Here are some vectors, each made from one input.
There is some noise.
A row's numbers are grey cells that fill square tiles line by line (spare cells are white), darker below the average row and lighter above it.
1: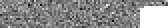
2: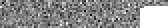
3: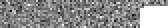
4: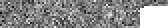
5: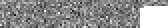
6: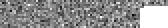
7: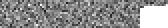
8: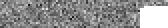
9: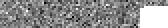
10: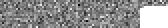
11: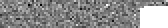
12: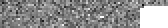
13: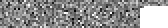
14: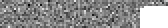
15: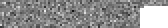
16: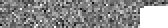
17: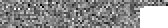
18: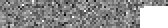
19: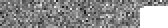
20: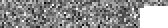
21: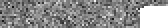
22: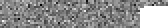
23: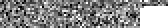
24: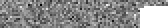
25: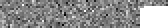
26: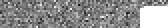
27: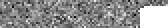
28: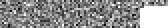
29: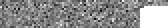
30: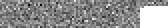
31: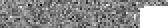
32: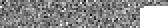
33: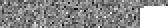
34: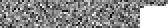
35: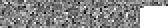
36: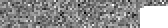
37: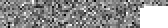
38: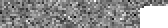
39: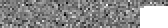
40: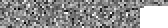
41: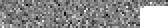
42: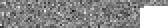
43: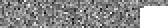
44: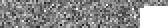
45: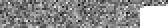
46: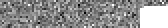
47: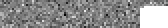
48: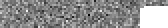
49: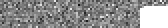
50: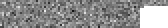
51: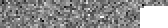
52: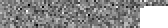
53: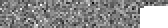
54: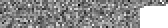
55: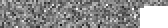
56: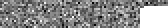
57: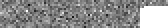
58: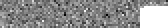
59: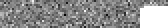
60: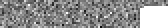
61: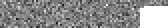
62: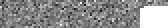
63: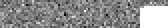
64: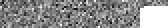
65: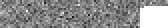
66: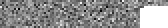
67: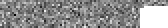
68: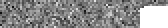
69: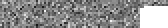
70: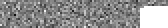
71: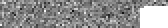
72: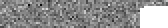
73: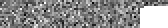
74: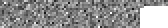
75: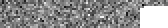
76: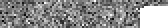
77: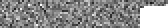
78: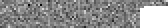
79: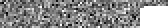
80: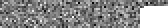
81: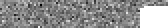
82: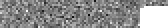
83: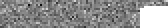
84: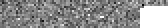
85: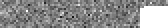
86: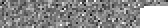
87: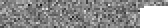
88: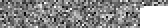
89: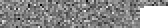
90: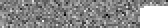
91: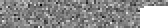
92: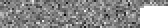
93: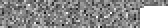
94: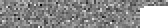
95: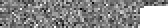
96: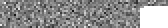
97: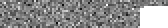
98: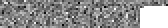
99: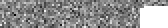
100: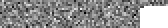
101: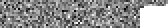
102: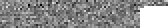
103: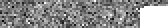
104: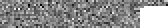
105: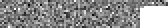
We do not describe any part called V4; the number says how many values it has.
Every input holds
a point on a 6-point line, together with either a point on a 6-point circle, or a value of V4.
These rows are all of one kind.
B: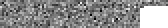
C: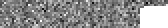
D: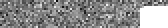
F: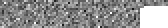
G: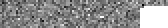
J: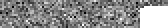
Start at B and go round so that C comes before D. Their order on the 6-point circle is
B, F, C, J, D, G.
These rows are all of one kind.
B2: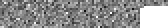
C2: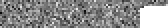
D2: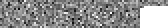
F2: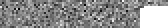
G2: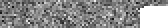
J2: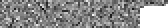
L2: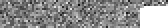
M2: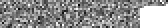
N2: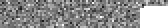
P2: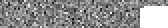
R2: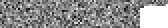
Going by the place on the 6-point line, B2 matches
J2, L2, M2 and N2.
